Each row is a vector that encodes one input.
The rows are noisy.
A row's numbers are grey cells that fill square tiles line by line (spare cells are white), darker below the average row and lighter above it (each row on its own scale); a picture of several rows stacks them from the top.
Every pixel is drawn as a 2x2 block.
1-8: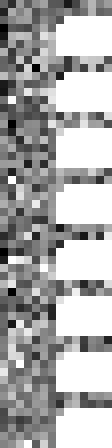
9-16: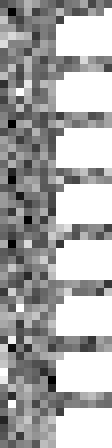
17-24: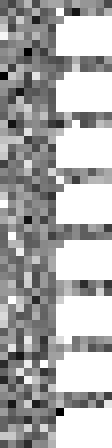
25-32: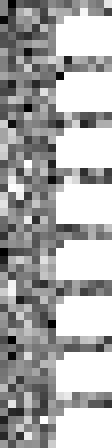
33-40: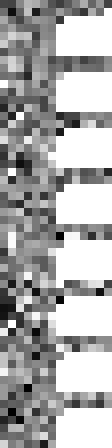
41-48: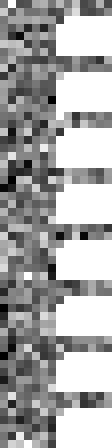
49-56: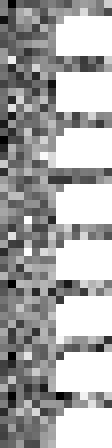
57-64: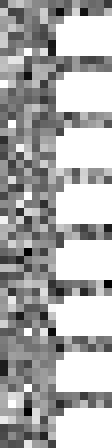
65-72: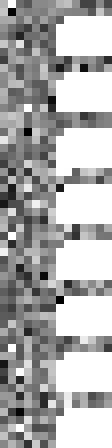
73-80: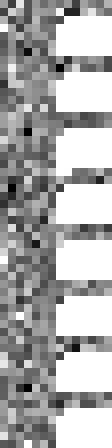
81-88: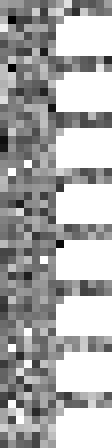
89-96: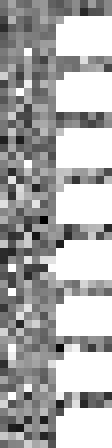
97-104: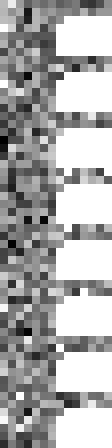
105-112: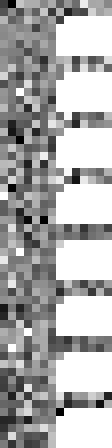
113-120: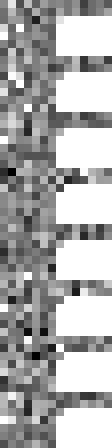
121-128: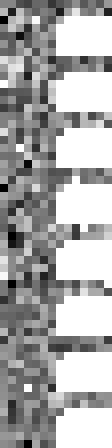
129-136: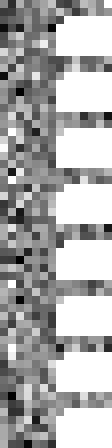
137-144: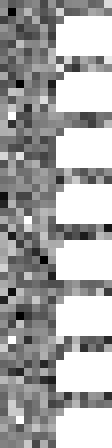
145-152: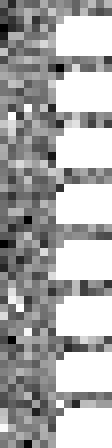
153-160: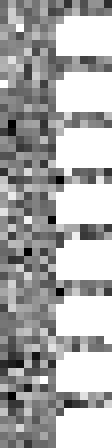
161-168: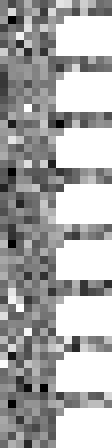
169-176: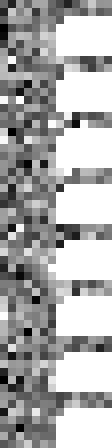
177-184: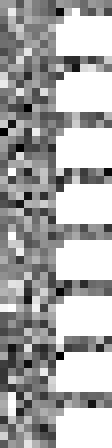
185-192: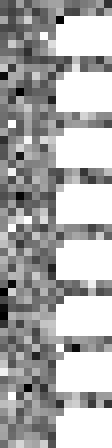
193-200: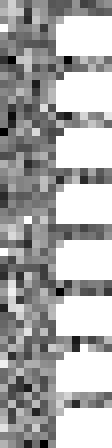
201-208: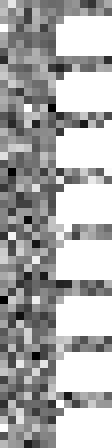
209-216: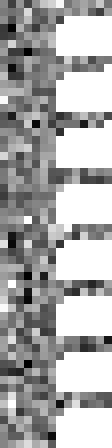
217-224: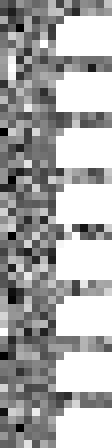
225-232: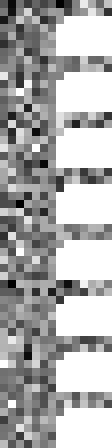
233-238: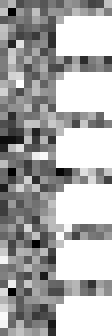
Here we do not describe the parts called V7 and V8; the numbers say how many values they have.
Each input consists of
a value of V7, together with either one of 9 labels, a point on a 4-point line and a true/false value, or a point on a 6-point line and a value of V8.
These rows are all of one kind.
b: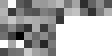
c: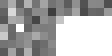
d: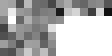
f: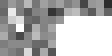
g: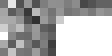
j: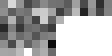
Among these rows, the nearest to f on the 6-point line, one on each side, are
b and d.
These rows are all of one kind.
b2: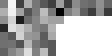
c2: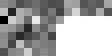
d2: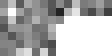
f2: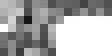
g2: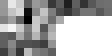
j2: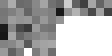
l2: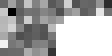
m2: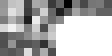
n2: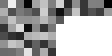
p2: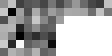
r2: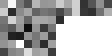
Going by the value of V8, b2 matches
g2, m2 and n2.
